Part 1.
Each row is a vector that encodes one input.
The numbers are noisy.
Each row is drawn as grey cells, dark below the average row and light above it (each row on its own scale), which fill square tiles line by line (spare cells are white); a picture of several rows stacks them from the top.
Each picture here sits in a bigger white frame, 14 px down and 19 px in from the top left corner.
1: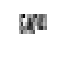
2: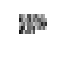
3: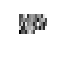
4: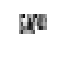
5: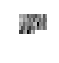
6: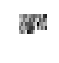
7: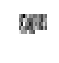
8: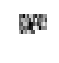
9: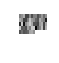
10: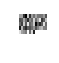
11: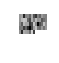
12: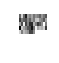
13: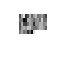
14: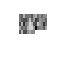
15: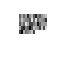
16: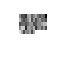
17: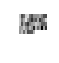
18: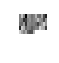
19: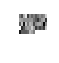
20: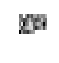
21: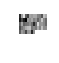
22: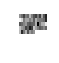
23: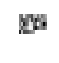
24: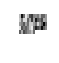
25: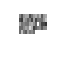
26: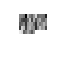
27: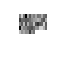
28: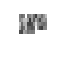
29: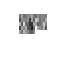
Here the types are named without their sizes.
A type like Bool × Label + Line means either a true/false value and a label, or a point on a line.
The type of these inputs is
Bool × Bool × Bool.
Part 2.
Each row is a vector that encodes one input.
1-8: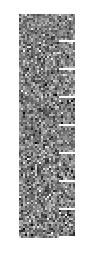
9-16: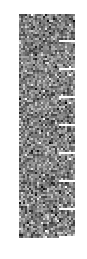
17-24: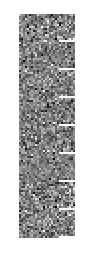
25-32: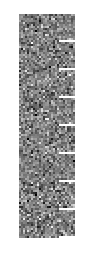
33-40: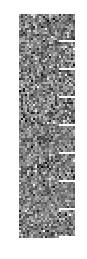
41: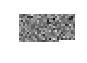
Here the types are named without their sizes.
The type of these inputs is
Tree + Unit.
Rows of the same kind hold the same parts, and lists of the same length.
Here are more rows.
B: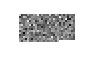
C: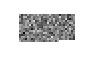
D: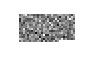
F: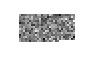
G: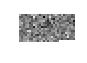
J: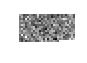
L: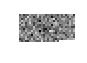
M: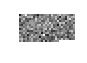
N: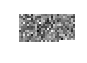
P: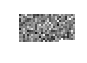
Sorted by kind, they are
B, C, F, G, J, L, N
D, M, P

